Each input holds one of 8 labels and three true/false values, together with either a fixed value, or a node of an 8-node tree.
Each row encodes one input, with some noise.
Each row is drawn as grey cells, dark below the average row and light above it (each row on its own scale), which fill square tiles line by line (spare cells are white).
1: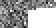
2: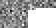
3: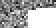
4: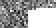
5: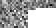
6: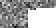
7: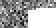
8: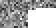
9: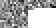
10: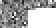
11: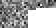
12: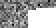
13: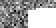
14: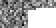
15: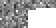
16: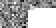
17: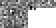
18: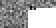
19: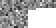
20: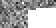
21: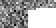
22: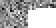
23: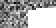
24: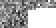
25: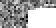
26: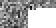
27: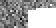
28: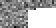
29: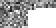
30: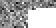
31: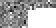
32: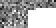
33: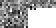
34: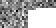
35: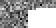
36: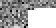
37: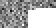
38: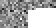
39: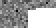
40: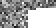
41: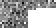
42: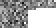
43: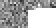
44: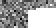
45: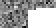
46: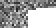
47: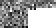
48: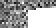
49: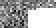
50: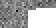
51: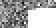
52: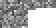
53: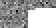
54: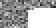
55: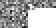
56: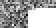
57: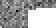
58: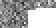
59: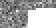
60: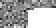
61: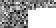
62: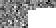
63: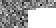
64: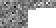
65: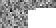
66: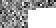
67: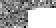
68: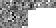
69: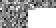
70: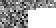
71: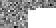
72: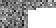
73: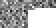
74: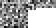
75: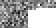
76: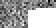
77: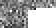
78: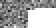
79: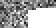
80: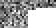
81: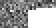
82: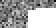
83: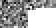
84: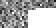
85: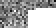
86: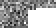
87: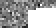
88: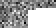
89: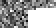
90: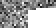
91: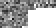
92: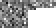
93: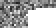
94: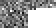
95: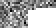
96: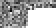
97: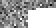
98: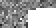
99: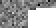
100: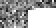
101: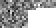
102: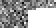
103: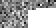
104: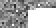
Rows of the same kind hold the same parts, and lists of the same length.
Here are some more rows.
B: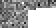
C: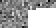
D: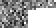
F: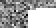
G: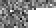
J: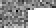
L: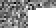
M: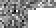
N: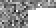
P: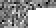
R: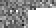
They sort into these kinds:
B, C, F, G, J, L, P
D, M, N, R

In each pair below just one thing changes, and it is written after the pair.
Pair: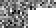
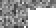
one of the three true/false values
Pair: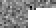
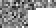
one of the three true/false values
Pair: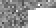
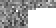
the node of the tree
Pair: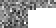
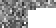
one of the three true/false values
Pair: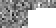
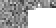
the label
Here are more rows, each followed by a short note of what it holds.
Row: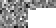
one of 8 labels, a node of an 8-node tree and three true/false values
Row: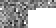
one of 8 labels, a node of an 8-node tree and three true/false values
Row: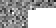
one of 8 labels and three true/false values
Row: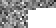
one of 8 labels, a node of an 8-node tree and three true/false values
